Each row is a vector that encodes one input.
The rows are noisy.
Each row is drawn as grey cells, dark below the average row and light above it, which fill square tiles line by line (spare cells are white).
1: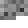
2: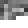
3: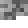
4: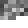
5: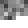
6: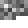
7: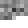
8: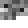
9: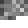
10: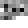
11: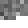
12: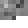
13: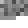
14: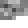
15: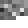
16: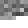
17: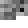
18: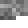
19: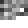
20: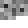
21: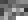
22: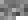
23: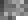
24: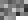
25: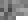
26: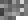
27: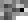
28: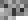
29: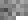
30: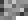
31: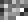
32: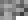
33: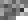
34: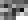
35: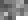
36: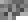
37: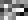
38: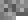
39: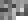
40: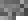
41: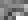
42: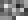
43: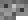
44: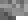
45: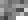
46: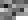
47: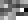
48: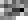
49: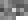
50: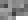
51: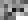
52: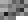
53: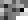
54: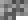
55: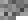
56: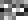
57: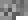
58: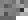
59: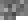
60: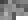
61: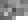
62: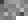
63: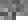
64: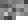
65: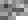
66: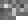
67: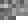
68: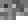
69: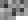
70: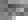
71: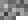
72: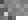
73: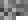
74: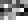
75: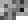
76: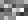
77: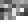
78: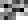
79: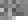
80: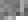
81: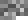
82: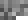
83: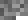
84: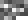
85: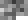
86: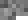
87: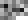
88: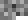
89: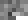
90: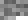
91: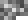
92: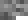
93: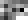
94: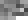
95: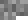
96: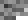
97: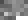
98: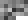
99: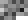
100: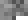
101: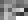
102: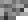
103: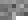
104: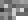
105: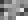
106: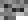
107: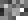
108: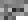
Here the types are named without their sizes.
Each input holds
a point on a circle and a true/false value.
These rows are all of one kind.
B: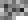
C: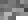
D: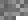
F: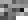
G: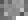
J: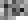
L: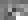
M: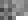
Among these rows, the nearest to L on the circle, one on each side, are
D and F.
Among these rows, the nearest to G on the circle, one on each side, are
C and J.
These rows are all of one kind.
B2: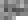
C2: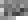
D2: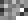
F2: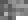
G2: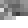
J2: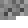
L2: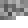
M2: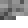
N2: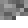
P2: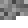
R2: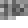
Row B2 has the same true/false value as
D2, F2, L2 and M2.
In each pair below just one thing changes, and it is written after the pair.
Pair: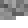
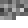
the place on the circle
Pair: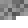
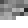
the place on the circle
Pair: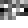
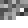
the place on the circle
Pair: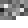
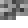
the true/false value
